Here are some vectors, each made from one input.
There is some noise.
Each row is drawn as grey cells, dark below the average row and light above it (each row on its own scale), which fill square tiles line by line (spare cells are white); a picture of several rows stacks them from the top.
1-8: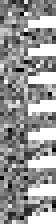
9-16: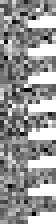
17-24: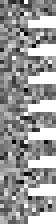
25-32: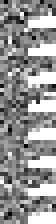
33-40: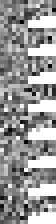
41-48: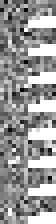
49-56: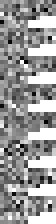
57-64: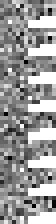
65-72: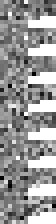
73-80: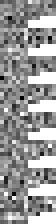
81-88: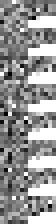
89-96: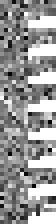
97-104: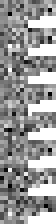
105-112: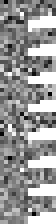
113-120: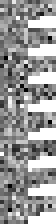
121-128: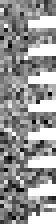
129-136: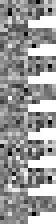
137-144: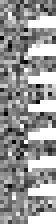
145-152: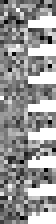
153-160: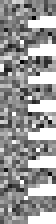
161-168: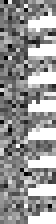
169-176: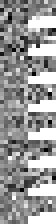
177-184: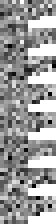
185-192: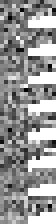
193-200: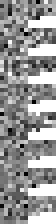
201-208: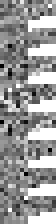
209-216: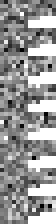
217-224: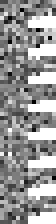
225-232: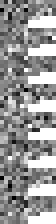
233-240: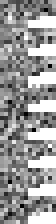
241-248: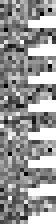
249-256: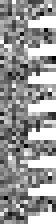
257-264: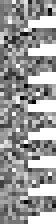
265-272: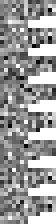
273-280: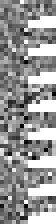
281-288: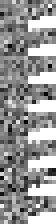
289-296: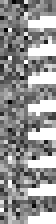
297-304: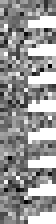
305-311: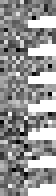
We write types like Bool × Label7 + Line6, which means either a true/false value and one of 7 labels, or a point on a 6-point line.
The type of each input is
(Bool × Bool × Bool + Unit) × Line10 + Line12.
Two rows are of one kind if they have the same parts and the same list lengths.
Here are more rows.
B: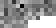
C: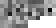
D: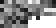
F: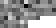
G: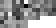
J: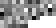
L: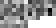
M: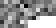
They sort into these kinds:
B, F, G, M
C, J, L
D

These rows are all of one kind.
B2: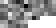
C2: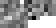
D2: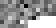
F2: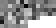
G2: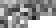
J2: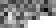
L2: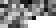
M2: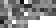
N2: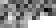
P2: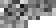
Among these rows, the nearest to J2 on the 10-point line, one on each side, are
M2 and N2.
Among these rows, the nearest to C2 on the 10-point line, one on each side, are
B2 and L2.
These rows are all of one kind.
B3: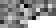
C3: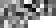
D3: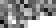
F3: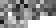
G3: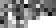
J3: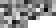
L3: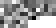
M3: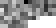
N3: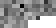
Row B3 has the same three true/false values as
D3, F3 and G3.
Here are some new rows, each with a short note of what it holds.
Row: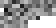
a point on a 10-point line and three true/false values
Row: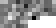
a point on a 10-point line and three true/false values
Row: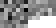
a point on a 12-point line
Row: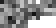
a point on a 12-point line
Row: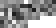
a point on a 10-point line and three true/false values
